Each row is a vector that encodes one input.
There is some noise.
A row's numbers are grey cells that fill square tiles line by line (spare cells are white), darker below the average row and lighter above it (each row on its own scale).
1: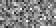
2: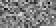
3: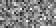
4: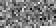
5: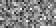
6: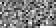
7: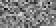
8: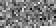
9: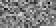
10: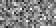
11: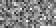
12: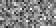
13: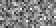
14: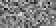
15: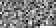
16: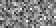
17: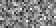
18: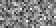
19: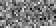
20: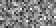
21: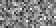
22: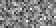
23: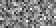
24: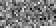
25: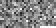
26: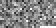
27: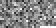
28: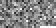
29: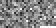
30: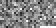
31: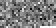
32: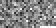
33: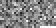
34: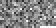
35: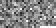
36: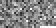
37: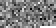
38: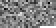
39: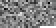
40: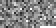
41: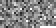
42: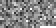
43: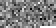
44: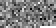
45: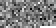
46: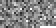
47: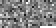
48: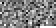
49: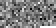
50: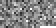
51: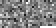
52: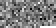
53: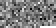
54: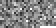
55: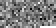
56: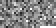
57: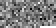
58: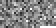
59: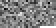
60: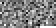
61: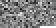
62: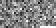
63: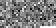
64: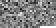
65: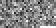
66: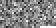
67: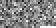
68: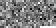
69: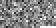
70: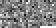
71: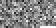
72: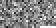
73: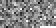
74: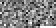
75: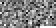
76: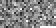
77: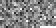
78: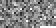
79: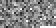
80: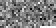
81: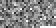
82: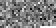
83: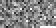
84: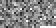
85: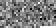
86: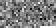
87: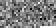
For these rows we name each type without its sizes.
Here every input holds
a label.
